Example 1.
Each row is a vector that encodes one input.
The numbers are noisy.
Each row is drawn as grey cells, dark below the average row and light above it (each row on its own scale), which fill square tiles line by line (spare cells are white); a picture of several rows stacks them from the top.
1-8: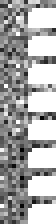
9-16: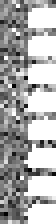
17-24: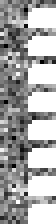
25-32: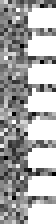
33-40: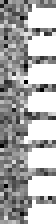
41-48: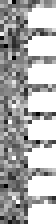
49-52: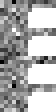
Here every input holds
one of 11 labels.
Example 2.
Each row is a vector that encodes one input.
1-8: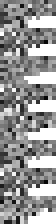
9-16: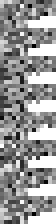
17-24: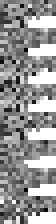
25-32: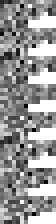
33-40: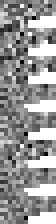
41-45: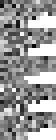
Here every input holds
three true/false values.
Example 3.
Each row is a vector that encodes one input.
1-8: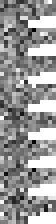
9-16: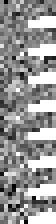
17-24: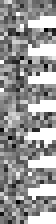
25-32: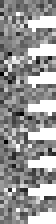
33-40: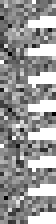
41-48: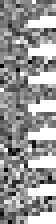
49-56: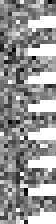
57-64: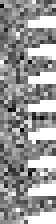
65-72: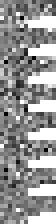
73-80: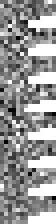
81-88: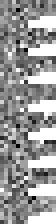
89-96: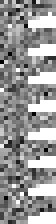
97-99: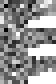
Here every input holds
a point on a 9-point line.
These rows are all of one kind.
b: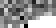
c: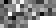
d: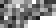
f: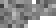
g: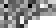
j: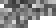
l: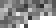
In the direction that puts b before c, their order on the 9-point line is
g, j, b, l, f, d, c.
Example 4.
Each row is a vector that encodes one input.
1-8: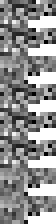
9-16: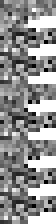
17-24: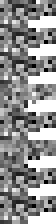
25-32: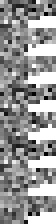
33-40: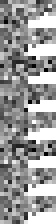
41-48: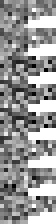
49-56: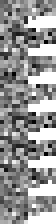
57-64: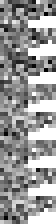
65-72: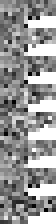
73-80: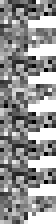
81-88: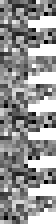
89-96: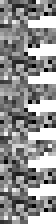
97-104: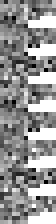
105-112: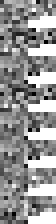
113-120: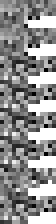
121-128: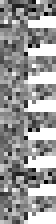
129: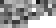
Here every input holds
three true/false values.
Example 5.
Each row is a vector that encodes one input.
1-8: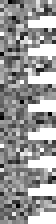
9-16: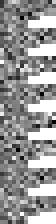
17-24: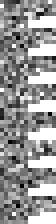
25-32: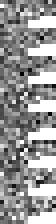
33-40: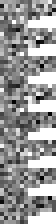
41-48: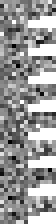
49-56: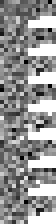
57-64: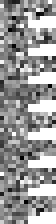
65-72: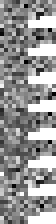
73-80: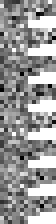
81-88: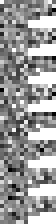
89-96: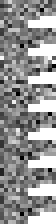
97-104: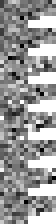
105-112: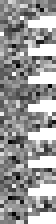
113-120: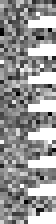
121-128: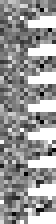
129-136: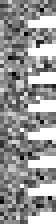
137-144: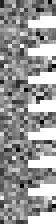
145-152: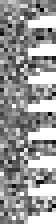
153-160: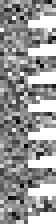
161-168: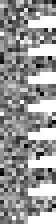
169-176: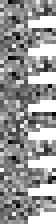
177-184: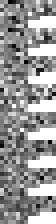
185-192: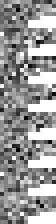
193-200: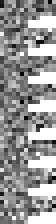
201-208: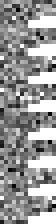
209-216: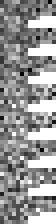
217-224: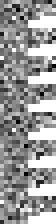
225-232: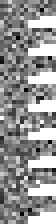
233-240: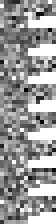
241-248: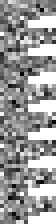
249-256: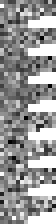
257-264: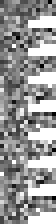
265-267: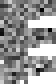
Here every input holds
a point on a 13-point line.
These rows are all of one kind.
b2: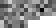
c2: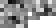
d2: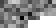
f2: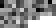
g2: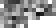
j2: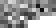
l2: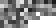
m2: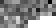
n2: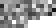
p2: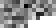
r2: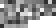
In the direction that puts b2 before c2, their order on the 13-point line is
n2, j2, b2, f2, m2, d2, l2, r2, c2, g2, p2.
